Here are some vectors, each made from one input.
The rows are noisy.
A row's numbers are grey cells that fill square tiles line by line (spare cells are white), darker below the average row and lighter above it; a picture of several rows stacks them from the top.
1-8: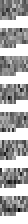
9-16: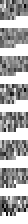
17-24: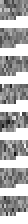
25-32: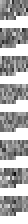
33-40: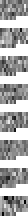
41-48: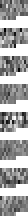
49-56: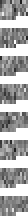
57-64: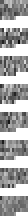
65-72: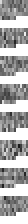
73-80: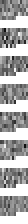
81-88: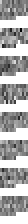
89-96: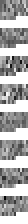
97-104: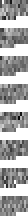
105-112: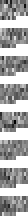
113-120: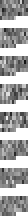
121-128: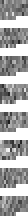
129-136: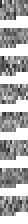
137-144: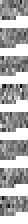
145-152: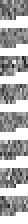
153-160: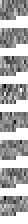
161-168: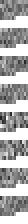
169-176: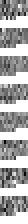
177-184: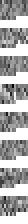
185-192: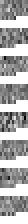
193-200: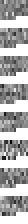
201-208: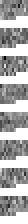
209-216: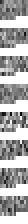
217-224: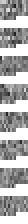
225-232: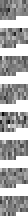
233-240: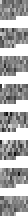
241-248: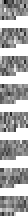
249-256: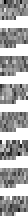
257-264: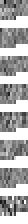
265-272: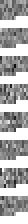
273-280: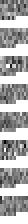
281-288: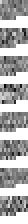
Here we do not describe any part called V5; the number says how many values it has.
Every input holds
either one of 7 labels and a true/false value, or a value of V5.
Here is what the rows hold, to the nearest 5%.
About 65% of them hold one of 7 labels and a true/false value. The rest hold a value of V5.
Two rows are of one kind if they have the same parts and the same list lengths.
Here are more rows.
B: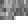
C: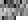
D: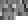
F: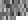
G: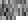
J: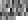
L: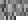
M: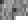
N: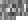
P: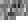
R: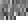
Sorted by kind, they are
B, D, M
C, F, G, J, L, N, P, R

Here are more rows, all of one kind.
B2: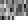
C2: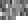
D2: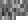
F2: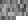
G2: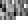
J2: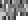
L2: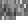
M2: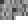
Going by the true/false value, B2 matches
F2 and M2.
